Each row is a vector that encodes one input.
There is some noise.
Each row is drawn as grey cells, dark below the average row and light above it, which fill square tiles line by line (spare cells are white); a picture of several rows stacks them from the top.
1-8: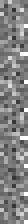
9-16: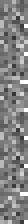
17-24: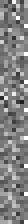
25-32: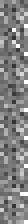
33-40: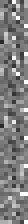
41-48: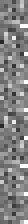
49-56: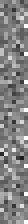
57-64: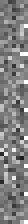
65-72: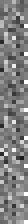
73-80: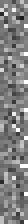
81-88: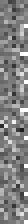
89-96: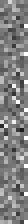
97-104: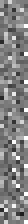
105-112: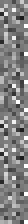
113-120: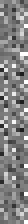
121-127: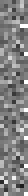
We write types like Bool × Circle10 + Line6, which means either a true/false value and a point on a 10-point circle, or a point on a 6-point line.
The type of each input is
Bool × Bool × Bool + Unit.
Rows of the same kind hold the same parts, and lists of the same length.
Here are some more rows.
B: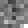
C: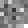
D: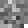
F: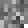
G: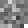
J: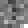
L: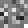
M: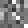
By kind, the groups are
B, C, D, F, G, J, L
M

